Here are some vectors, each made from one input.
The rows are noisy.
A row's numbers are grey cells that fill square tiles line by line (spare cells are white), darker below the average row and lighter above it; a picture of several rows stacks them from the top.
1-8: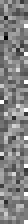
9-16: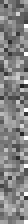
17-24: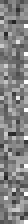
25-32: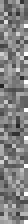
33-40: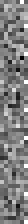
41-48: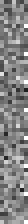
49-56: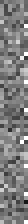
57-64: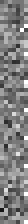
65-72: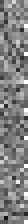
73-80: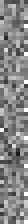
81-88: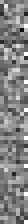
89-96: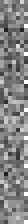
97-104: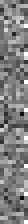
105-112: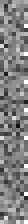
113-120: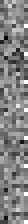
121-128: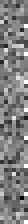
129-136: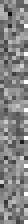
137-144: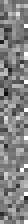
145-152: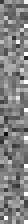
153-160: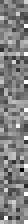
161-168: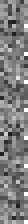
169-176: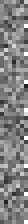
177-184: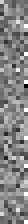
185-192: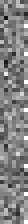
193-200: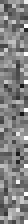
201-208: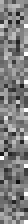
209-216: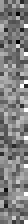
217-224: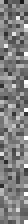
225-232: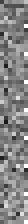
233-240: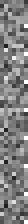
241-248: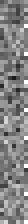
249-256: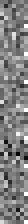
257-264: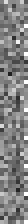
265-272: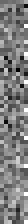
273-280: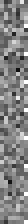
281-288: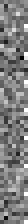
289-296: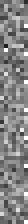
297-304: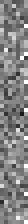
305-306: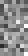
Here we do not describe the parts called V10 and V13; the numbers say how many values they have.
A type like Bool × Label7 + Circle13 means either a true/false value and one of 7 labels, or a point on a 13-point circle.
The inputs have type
(Bool × Bool × Bool + V13) × (Line4 × Line5 + V10).
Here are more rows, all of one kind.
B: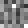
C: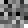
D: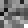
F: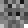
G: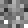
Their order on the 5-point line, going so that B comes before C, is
G, B, C, F, D.
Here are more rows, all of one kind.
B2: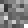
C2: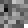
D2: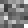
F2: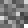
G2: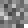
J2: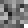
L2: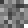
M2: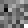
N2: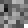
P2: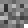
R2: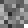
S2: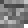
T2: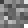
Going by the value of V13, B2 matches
C2, N2 and P2.
